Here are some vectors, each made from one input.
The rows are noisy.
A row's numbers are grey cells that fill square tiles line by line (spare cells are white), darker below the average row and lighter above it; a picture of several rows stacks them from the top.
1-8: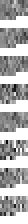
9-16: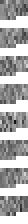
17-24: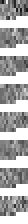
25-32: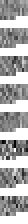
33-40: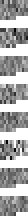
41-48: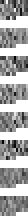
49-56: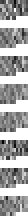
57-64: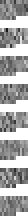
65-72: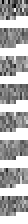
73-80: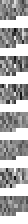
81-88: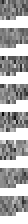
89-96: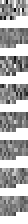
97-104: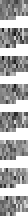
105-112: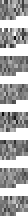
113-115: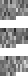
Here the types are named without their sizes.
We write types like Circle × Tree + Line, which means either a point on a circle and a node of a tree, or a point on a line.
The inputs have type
Bool × Bool × Bool × Bool.
